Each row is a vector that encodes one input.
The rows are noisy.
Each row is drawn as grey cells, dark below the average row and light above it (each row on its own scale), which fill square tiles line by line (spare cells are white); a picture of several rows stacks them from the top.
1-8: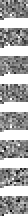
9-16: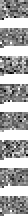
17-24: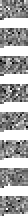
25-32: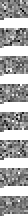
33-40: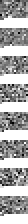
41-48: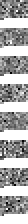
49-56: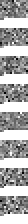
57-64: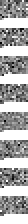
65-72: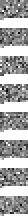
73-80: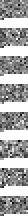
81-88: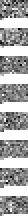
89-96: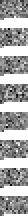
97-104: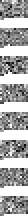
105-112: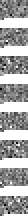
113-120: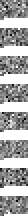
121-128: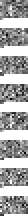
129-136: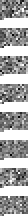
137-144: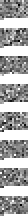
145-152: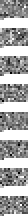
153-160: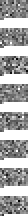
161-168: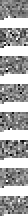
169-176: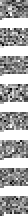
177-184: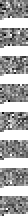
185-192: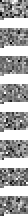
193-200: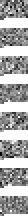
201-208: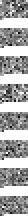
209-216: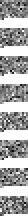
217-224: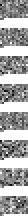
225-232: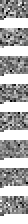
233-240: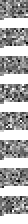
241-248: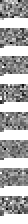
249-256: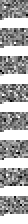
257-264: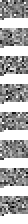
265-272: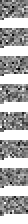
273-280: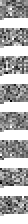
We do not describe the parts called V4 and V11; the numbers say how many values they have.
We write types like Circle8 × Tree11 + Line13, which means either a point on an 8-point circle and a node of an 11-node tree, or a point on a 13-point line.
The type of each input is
(Bool × Bool × Bool + Label7) × V11 + Label10 × V4.
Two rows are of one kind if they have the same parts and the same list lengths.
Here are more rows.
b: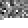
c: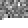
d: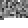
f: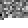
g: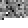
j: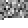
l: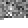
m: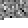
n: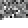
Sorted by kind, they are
b, c, j
d, l
f, g, m, n

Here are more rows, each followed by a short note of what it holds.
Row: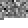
one of 7 labels and a value of V11
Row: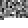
one of 10 labels and a value of V4
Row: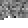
three true/false values and a value of V11
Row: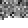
three true/false values and a value of V11
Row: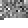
one of 10 labels and a value of V4
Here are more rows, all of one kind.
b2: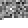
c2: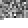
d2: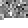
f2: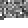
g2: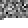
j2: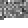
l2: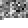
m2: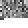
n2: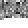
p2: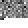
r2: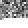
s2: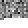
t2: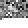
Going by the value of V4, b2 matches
n2 and s2.
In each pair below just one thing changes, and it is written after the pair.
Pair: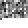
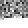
the label
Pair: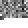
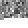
the value of V4
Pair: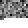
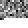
the label
